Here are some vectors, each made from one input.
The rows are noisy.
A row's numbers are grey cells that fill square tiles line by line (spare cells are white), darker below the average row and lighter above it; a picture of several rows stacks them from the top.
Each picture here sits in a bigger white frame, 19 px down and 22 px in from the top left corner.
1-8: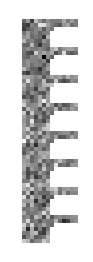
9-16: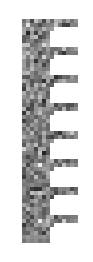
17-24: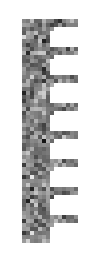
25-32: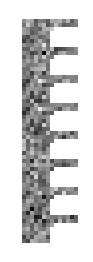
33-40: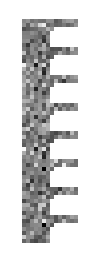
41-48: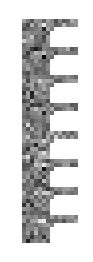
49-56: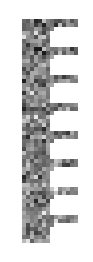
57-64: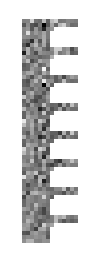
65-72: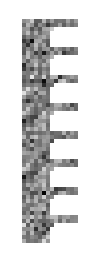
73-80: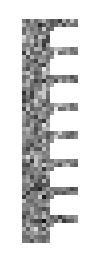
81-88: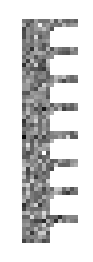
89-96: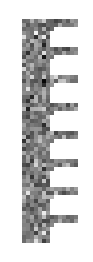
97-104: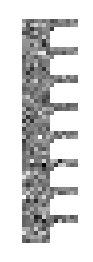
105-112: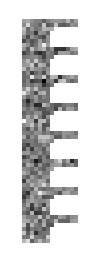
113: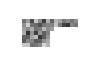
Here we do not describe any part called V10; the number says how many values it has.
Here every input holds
a value of V10, together with either one of 8 labels, or a point on a 6-point line.
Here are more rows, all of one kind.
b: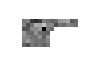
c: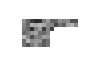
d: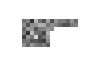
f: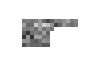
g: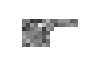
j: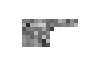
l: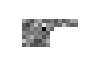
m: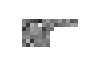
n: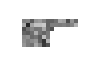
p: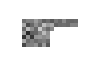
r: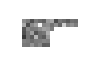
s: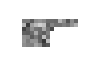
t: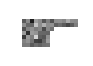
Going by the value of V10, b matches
c, g and m.
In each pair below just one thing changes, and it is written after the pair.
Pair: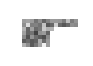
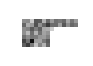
the place on the 6-point line
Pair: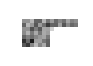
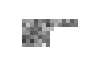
the place on the 6-point line
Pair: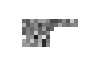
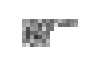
the place on the 6-point line
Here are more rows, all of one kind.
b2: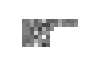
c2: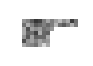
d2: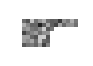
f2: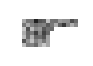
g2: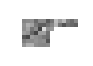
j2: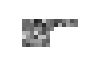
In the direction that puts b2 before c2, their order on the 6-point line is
d2, j2, b2, g2, c2, f2.
